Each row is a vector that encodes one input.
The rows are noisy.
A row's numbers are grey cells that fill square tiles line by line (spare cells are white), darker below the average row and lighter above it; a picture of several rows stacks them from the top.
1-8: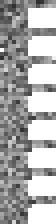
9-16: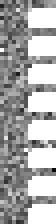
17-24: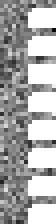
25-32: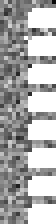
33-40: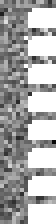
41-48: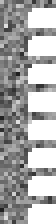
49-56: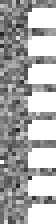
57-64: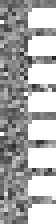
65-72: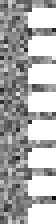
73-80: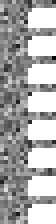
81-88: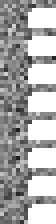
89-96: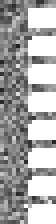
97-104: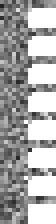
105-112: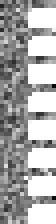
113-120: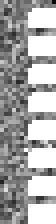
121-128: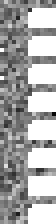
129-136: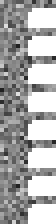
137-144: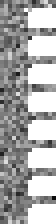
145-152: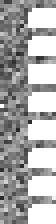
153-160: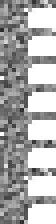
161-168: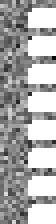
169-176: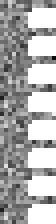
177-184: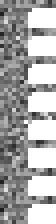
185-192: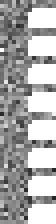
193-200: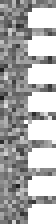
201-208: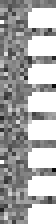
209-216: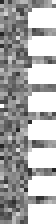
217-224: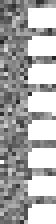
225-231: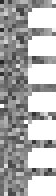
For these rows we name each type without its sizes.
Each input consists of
a point on a line.
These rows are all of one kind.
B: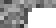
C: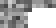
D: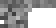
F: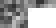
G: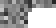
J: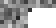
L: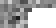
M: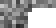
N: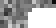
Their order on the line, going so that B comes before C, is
F, D, B, M, G, N, J, L, C.
